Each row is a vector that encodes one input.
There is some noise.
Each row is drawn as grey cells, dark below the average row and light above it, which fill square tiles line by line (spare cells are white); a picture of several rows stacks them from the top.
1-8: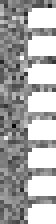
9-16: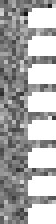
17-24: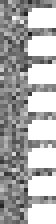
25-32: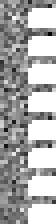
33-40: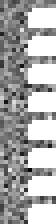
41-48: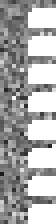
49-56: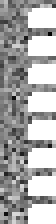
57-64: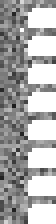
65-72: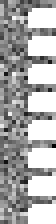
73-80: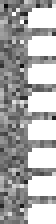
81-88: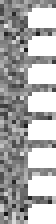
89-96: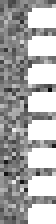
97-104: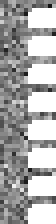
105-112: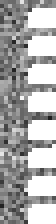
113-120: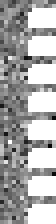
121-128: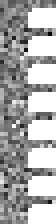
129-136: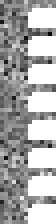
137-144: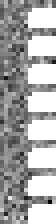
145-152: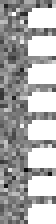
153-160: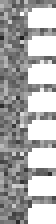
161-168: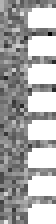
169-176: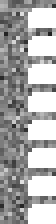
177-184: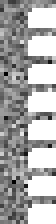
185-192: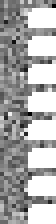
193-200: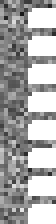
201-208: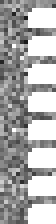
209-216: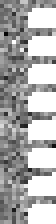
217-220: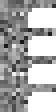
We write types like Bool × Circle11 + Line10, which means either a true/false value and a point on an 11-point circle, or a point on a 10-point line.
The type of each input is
Bool × (Tree8 + Unit) + Tree15.
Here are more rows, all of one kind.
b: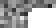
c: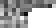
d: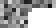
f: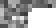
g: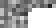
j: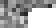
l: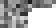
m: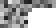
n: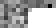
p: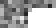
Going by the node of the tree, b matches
c, g, j and l.
